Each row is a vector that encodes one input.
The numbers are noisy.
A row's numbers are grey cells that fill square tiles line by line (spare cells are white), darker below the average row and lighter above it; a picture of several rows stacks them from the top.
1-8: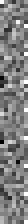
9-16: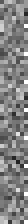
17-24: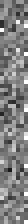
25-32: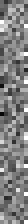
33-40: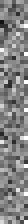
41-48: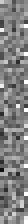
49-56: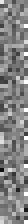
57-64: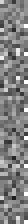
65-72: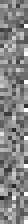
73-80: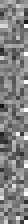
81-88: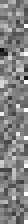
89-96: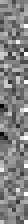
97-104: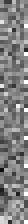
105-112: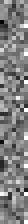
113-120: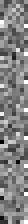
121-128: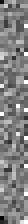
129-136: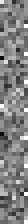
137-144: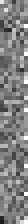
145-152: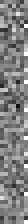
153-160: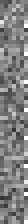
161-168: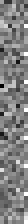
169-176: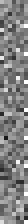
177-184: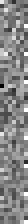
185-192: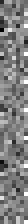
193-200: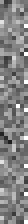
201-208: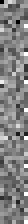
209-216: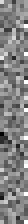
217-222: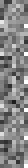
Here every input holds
a point on a 9-point line, together with either a point on a 6-point circle and a true/false value, or a point on a 9-point line.
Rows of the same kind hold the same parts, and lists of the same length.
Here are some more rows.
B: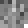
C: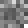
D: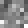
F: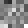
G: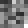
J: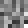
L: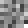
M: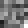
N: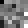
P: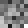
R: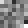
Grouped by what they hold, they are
B, C, D, F, G, P
J, L, M, N, R

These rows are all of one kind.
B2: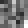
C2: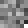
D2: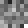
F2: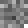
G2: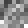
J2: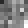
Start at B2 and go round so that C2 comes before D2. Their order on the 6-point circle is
B2, F2, J2, G2, C2, D2.
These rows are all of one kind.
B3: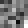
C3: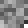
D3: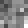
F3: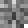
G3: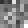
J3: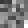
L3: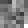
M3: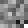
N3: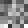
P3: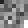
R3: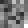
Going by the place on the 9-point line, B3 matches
P3 and R3.
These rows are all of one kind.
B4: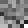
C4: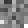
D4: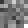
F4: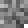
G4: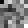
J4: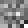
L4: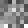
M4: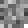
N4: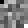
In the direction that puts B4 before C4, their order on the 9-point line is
B4, J4, L4, F4, C4, M4, D4, N4, G4.
